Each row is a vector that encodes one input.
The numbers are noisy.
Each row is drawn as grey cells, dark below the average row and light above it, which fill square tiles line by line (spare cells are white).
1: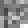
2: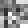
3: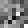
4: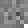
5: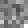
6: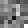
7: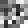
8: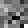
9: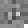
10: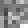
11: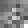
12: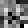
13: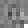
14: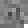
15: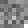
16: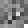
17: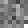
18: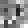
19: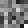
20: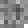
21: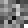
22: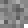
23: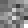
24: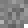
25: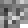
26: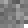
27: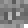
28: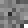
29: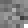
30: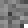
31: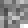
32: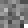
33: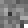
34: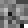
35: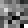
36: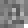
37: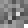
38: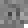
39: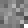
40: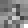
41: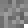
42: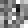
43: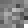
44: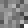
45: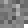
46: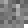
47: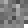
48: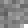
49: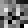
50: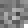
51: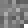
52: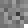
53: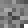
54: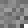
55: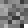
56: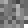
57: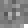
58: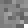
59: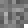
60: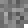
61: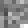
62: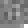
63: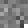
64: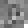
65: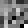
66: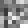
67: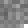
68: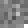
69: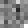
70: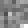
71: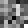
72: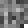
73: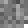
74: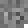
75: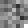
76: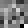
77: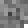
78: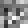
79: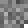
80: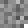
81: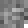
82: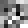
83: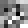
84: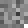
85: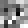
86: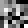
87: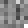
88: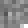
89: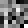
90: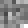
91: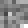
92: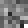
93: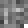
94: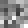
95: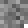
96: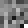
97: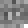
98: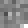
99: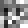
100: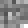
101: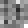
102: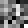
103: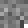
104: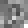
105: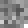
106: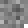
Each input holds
a point on a 7-point line, together with a list of up to two points on a 4-point line.
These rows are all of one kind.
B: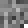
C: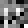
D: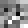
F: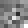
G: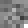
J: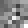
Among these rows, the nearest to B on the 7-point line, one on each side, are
G and J.
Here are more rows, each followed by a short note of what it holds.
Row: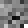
a point on a 7-point line, together with a list of two items
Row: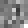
a point on a 7-point line, together with a list of two items
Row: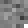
a point on a 7-point line, together with a list of one item
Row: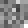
a point on a 7-point line, together with a list of two items
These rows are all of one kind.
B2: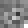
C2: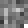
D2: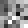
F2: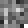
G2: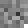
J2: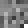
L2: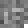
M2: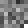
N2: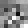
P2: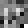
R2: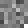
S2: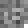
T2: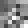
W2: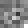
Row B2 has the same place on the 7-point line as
G2, N2, R2 and W2.
